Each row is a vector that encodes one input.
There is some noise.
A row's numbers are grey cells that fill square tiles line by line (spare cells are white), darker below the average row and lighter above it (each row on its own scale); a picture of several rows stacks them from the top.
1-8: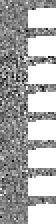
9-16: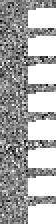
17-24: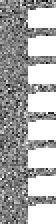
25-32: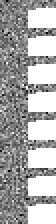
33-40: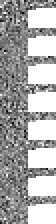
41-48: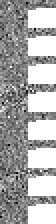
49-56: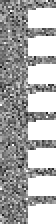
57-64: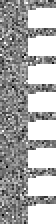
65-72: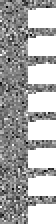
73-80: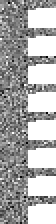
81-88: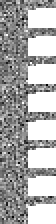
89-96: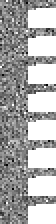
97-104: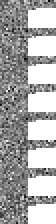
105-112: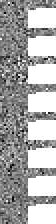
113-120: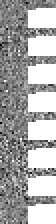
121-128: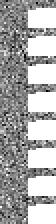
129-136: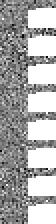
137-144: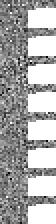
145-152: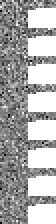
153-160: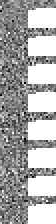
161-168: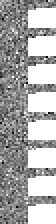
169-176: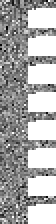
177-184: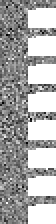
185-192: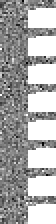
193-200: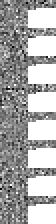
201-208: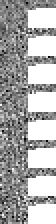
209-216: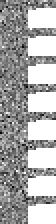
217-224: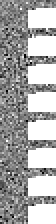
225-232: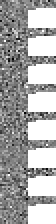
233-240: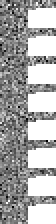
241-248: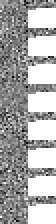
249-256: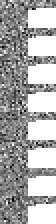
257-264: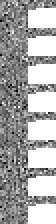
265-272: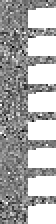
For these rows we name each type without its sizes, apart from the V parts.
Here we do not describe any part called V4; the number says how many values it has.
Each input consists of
either a fixed value, or four labels, a true/false value and a value of V4.
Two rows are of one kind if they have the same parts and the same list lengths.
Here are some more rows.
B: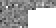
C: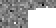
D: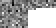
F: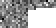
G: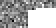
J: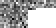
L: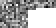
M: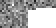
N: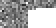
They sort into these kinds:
B, C, D, F, G, L, M, N
J

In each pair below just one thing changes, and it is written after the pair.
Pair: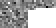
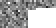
one of the four labels
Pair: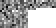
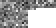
one of the four labels
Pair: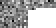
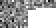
the value of V4
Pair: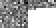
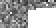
the true/false value
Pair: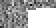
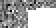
one of the four labels
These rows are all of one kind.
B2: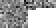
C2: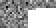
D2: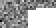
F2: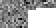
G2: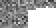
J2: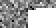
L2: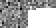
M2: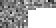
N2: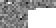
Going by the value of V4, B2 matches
J2 and N2.
